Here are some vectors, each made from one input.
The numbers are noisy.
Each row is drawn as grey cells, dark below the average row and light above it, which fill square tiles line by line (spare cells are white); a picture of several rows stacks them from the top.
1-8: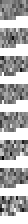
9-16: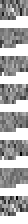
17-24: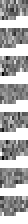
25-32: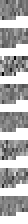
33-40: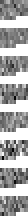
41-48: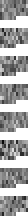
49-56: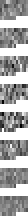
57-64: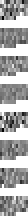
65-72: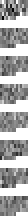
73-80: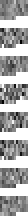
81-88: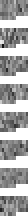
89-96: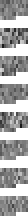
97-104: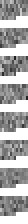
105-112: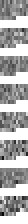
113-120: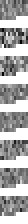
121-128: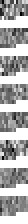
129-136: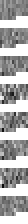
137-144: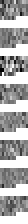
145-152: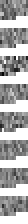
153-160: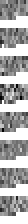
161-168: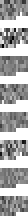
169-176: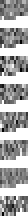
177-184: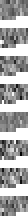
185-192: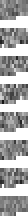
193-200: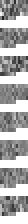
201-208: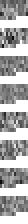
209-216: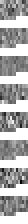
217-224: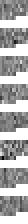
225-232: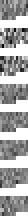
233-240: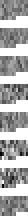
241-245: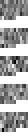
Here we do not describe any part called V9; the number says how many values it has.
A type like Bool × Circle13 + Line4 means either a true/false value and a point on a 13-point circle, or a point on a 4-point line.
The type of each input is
(Label7 + Line12) × V9 + Tree10 × Tree10.
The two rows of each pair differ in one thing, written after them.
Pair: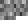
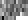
the place on the 12-point line
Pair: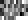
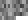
the place on the 12-point line
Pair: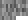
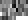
the place on the 12-point line
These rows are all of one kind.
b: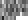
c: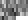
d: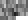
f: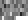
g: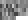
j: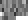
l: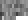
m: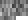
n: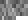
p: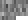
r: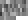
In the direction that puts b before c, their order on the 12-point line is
f, r, p, n, m, j, b, c, d, l, g.
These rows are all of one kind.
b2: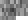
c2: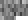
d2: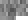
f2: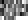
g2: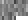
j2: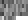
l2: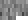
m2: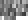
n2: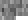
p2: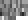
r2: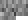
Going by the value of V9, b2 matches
m2 and p2.
